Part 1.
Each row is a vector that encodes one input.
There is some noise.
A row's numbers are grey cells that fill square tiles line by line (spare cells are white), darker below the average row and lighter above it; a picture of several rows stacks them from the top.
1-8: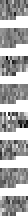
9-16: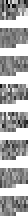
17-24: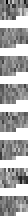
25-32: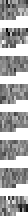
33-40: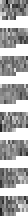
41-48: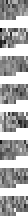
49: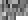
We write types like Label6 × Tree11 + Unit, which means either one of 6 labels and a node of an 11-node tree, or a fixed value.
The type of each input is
Bool × Bool × Bool.
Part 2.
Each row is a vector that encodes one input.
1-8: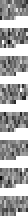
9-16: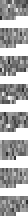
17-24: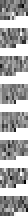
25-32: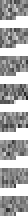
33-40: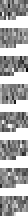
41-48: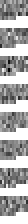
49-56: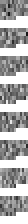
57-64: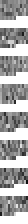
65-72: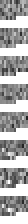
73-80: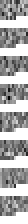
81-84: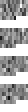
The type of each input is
Tree16.
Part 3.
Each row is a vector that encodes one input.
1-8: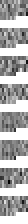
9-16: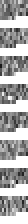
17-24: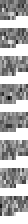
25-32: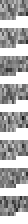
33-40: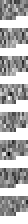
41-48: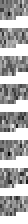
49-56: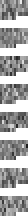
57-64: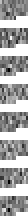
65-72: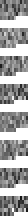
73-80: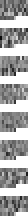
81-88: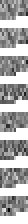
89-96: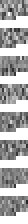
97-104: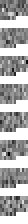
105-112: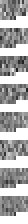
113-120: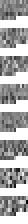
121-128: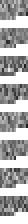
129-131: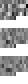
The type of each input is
Tree16.
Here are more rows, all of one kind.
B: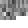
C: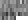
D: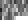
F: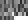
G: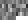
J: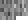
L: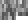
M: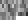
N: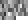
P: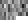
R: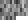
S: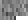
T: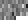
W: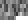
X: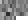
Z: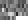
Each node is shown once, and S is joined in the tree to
C, J, T and X.
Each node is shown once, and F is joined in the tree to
W and Z.
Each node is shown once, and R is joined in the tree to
D and J.
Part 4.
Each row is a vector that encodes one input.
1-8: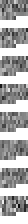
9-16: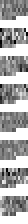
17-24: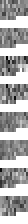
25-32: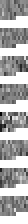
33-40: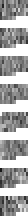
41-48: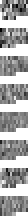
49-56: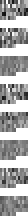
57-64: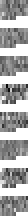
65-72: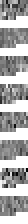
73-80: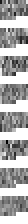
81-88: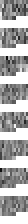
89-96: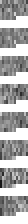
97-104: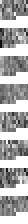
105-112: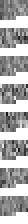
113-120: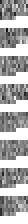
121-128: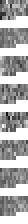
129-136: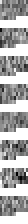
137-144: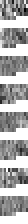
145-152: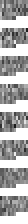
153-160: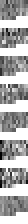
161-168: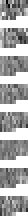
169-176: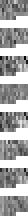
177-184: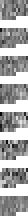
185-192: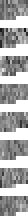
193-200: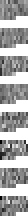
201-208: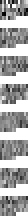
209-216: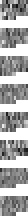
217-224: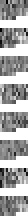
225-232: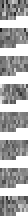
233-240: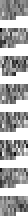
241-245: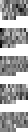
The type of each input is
Bool × Bool × Bool.
